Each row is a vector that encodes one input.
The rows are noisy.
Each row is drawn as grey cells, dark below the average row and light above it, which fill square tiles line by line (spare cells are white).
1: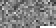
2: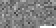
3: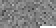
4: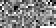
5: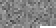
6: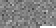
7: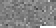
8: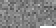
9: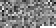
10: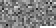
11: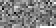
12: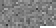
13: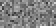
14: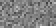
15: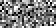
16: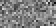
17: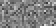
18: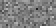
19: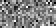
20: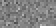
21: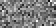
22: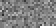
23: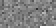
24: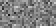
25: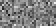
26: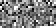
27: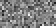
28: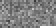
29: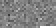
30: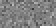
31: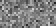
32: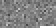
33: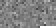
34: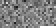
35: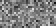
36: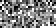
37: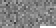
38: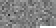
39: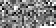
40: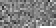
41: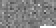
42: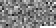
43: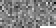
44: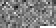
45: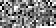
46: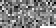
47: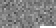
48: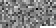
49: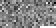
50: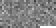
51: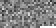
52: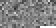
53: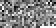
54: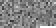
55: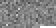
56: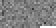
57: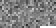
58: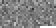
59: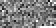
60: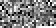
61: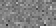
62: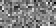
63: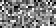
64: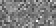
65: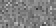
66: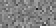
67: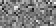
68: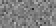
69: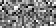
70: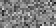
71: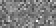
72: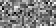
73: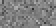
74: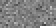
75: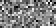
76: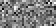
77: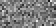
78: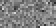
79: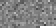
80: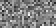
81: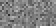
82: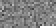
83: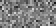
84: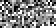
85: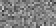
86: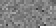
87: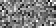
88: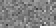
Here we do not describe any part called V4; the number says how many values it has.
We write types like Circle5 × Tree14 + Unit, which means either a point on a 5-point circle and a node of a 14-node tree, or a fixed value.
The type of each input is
((Circle9 + Unit) × Label5 + Unit) × V4.
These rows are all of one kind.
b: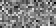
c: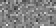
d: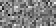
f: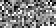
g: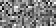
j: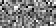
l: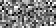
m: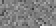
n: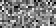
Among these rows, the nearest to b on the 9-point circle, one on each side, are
d and n.
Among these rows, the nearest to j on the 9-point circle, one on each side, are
c and n.
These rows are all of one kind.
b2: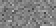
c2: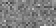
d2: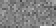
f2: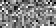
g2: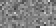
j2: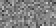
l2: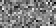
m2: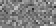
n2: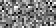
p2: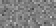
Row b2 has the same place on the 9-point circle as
d2, n2 and p2.
